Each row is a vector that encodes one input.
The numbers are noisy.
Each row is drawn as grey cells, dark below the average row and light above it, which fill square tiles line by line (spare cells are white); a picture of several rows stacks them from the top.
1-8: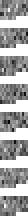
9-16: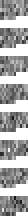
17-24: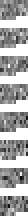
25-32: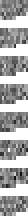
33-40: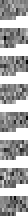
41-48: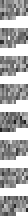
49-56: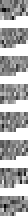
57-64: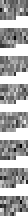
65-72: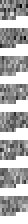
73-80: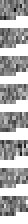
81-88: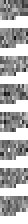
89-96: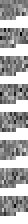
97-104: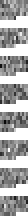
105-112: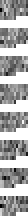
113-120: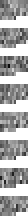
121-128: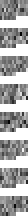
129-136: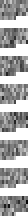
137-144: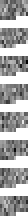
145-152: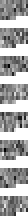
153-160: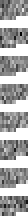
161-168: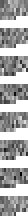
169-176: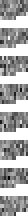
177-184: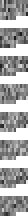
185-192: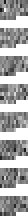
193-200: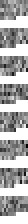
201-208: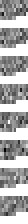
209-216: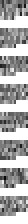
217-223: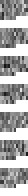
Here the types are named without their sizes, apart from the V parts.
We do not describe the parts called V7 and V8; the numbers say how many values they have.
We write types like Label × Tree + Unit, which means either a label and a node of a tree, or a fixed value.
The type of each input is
Bool × Bool × Bool × Bool × V7 × V8 + List(Line).
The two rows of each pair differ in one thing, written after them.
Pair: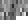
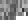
the value of V8
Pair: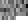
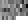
the value of V8
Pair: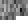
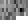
the value of V7
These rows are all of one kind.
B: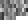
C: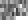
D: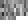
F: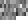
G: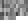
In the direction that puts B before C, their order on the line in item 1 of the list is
B, G, D, F, C.
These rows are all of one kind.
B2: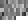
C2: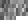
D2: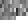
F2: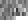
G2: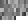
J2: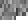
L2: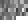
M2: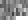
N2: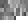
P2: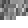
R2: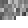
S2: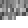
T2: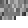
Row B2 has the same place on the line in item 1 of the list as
G2, N2, R2 and T2.
